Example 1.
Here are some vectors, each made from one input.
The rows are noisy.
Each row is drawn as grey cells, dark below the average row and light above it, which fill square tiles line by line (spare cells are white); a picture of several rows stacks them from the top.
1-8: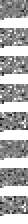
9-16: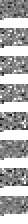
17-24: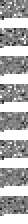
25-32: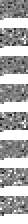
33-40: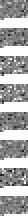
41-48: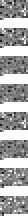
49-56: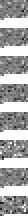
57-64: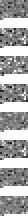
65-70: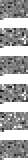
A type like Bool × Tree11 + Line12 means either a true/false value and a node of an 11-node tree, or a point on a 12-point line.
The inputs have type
Line4.
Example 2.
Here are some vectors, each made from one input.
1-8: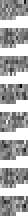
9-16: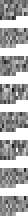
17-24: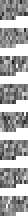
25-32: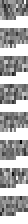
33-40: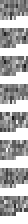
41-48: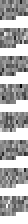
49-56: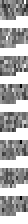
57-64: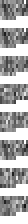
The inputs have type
Circle11.
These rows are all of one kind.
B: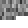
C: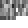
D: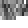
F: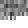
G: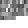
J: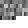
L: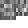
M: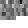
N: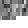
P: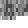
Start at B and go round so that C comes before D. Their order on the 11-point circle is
B, J, L, C, G, F, P, D, N, M.
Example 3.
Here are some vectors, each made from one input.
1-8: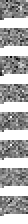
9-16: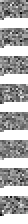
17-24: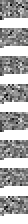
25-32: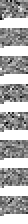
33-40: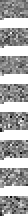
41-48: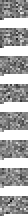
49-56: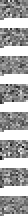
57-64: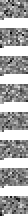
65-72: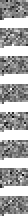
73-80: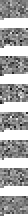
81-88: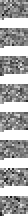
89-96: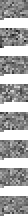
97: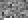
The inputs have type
Line4 × Line4.
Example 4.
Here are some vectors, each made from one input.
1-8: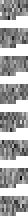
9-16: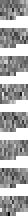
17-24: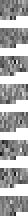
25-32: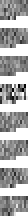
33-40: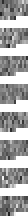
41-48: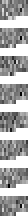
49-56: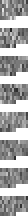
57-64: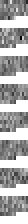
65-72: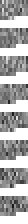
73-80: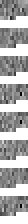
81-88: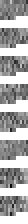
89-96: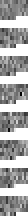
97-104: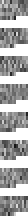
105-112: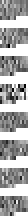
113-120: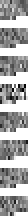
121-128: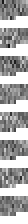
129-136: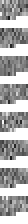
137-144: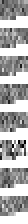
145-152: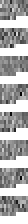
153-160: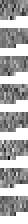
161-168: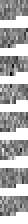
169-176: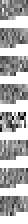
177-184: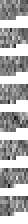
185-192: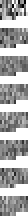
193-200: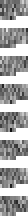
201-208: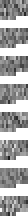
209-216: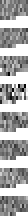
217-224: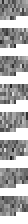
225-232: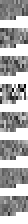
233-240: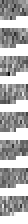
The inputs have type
Tree20 + Unit.
